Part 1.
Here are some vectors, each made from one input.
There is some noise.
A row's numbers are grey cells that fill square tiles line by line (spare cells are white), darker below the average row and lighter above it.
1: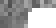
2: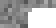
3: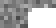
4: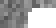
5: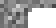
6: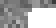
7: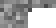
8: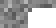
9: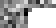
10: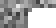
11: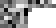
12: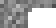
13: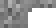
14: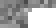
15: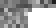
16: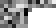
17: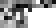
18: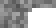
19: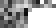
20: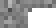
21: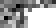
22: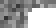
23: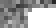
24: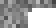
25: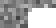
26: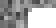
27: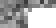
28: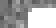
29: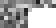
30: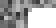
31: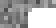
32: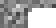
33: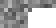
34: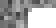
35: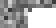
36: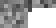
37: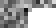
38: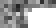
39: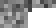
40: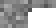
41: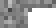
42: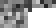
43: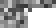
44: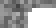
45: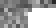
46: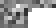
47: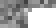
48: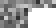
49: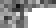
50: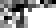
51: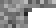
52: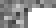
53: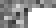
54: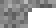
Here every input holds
a point on an 11-point line.
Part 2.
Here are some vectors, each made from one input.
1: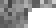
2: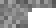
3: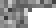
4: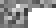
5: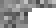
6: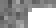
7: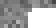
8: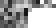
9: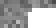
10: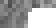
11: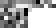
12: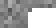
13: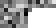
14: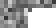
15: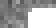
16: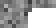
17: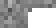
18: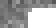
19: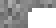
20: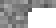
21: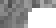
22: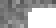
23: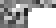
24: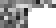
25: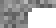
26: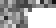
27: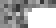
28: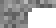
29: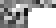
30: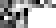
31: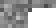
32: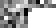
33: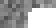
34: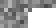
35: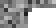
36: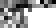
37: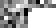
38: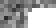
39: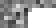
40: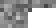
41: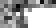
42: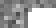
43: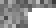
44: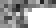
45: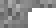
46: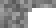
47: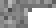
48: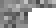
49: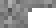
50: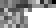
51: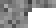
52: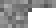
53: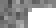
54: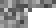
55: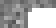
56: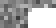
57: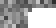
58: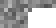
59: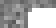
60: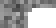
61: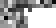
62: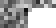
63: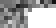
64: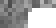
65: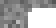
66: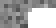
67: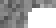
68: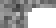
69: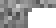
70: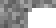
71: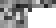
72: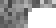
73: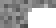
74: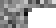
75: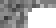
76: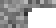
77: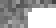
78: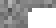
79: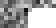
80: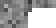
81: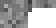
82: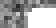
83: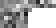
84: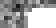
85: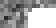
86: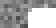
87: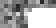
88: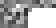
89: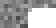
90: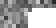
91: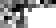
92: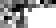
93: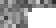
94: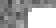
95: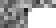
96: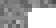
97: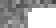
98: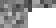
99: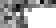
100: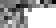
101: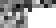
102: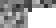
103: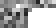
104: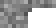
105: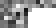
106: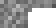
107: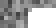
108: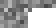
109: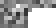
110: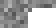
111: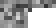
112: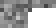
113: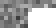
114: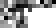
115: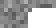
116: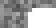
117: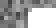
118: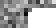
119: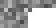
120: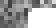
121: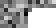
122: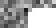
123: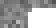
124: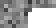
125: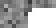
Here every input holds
a point on a 10-point line.
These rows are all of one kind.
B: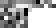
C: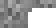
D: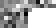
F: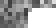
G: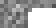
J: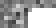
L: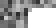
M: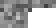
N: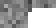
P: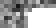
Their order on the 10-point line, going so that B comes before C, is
B, P, F, L, J, G, C, D, M, N.
